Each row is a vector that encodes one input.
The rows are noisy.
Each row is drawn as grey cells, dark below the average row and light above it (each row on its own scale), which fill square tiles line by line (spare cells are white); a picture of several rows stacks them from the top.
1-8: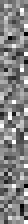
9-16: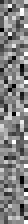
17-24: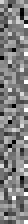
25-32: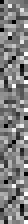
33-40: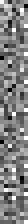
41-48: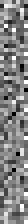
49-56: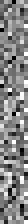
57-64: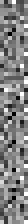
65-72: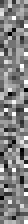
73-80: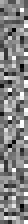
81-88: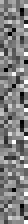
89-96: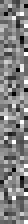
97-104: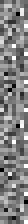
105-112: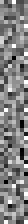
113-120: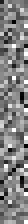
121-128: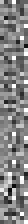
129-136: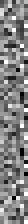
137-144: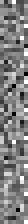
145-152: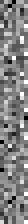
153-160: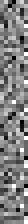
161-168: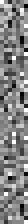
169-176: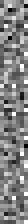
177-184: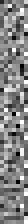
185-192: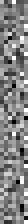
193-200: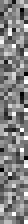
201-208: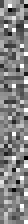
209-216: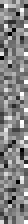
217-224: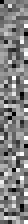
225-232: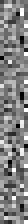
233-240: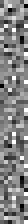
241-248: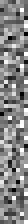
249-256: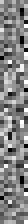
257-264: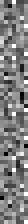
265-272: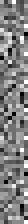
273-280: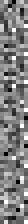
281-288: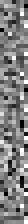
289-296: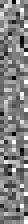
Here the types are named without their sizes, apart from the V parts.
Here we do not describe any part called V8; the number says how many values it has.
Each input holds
either a point on a line, or a true/false value and a value of V8.
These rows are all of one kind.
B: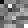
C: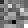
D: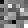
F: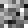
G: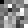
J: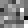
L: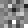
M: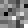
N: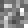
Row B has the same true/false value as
G, L and M.
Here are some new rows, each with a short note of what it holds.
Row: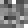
a point on a line
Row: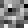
a true/false value and a value of V8
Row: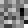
a point on a line
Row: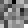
a point on a line
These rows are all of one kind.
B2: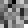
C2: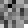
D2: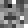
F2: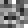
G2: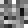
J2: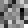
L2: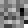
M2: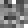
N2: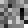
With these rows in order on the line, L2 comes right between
G2 and N2.
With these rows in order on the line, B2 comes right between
C2 and J2.
